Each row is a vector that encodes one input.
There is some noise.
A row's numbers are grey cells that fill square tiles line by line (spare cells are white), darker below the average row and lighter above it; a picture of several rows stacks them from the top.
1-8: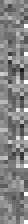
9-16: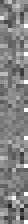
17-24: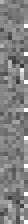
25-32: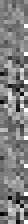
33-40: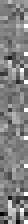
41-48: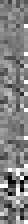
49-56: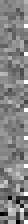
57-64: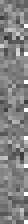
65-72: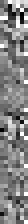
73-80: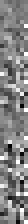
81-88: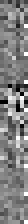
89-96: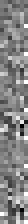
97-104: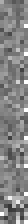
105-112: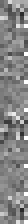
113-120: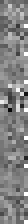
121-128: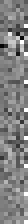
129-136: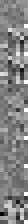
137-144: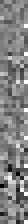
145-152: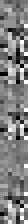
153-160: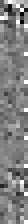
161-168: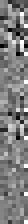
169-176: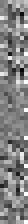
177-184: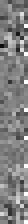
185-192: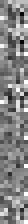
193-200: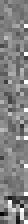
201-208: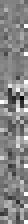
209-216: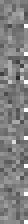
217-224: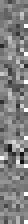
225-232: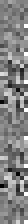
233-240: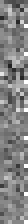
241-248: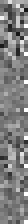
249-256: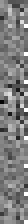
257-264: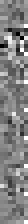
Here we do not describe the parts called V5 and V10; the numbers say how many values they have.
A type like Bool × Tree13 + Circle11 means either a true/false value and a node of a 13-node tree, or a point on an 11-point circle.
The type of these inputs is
(Bool × Bool × Bool + V10) × V10 + (Circle6 + V5) × Line7.
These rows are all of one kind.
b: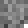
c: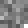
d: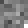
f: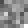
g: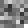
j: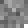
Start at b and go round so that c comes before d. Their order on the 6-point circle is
b, j, g, c, d, f.
